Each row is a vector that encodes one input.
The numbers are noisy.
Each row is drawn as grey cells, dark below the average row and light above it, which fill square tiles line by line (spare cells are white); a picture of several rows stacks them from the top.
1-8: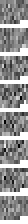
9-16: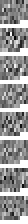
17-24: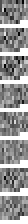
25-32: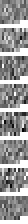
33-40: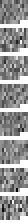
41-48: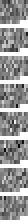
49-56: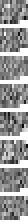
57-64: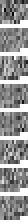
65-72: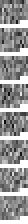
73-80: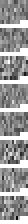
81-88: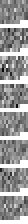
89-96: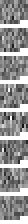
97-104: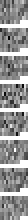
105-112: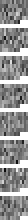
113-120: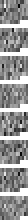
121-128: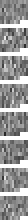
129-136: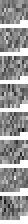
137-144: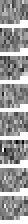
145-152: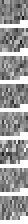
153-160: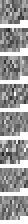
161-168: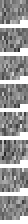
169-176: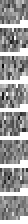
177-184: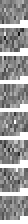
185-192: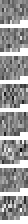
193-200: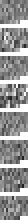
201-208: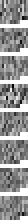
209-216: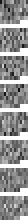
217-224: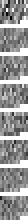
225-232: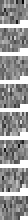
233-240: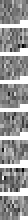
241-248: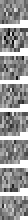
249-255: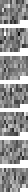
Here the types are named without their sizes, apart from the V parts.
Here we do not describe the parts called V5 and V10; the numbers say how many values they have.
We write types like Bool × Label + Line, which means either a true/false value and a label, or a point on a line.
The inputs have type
Bool × V5 × V10 + Circle + Unit.
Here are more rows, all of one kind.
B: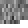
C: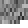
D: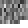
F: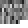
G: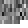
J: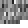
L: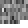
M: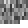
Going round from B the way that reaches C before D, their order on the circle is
B, J, M, G, C, D, F, L.
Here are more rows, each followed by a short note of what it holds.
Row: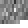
a true/false value, a value of V5 and a value of V10
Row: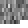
a point on a circle
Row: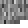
a point on a circle
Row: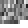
a point on a circle
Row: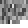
a true/false value, a value of V5 and a value of V10
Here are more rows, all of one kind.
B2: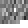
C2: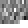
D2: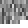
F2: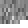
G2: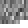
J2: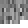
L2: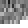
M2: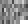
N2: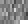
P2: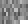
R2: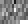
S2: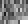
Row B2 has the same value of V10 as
C2, D2, J2 and M2.
